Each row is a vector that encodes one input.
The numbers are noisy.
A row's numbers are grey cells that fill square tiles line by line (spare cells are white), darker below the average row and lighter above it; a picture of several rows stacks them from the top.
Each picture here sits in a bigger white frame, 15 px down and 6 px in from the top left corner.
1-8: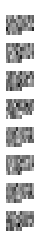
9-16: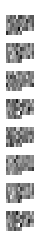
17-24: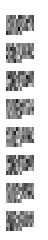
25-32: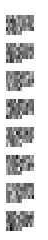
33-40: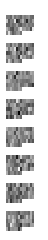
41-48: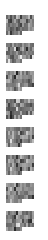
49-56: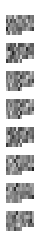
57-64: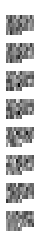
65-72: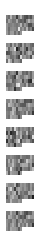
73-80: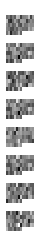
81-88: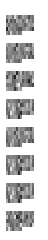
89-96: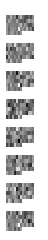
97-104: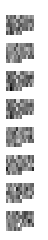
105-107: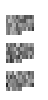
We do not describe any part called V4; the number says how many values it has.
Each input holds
a point on a 5-point line, together with either a point on a 6-point line, or a value of V4.
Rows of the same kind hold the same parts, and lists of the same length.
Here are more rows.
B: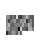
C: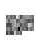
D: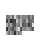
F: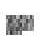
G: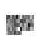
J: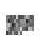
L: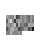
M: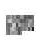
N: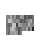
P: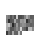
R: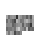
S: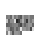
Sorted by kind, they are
B, C, F, J, P, S
D, G, L, M, N, R

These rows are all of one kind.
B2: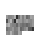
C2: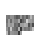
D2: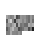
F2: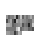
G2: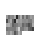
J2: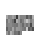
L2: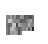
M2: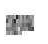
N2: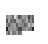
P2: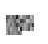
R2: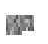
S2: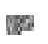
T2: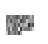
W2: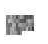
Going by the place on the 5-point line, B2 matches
C2, J2, P2 and S2.
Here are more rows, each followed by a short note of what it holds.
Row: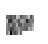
a point on a 5-point line and a value of V4
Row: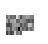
a point on a 5-point line and a value of V4
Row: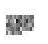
a point on a 5-point line and a value of V4
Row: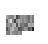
a point on a 5-point line and a point on a 6-point line
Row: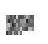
a point on a 5-point line and a value of V4
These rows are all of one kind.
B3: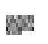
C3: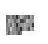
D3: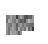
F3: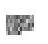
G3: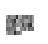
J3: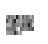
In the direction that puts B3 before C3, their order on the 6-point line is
B3, J3, G3, D3, C3, F3.
